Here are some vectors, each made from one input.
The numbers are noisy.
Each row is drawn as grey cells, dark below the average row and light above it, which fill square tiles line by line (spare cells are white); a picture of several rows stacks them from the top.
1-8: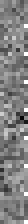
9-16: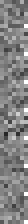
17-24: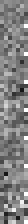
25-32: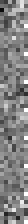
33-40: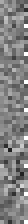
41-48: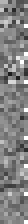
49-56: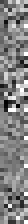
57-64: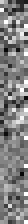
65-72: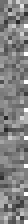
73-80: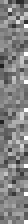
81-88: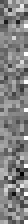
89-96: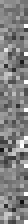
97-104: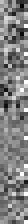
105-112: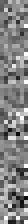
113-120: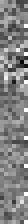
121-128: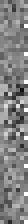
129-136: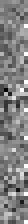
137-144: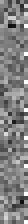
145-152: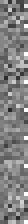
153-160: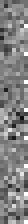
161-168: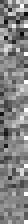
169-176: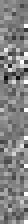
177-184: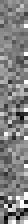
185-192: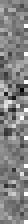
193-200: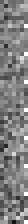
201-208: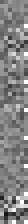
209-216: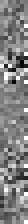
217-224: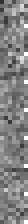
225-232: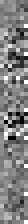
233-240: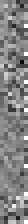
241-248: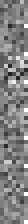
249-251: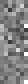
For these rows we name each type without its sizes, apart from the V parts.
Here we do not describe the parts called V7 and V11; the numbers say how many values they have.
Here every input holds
either a point on a circle, a true/false value and a value of V7, or a value of V11.
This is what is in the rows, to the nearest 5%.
About 40% of them hold a point on a circle, a true/false value and a value of V7. The rest hold a value of V11.
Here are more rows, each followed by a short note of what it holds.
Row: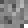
a point on a circle, a true/false value and a value of V7
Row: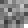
a value of V11
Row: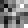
a point on a circle, a true/false value and a value of V7
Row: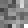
a point on a circle, a true/false value and a value of V7
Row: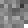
a value of V11
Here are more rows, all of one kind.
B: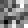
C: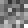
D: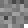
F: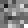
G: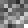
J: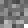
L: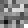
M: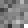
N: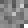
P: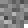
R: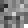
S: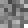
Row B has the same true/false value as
C and S.
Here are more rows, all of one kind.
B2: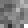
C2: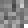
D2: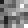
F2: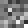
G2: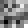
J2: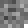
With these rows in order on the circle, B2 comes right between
G2 and J2.
